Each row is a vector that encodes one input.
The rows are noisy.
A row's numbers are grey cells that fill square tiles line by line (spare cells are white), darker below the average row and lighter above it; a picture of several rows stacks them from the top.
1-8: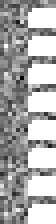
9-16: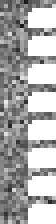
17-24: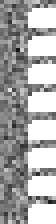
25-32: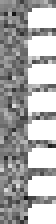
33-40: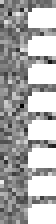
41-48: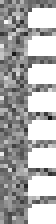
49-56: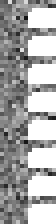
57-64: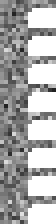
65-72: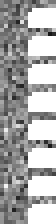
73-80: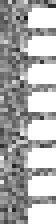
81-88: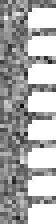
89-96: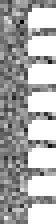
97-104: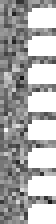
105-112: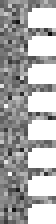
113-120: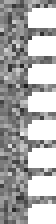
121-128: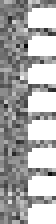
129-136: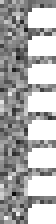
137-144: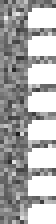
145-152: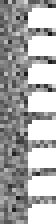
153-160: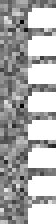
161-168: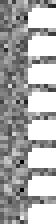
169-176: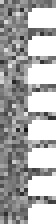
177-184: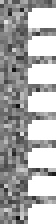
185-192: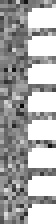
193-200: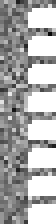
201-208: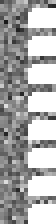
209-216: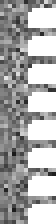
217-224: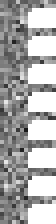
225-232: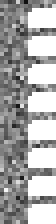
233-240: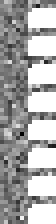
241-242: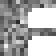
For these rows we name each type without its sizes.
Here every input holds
either a point on a line, or three true/false values, or a list of points on a circle.
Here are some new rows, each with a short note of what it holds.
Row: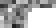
the empty list
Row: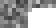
a point on a line
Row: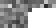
a list of two items
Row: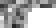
the empty list
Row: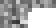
a list of one item
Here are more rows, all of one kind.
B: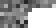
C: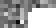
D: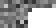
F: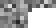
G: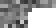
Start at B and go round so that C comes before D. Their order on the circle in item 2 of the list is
B, F, C, G, D.
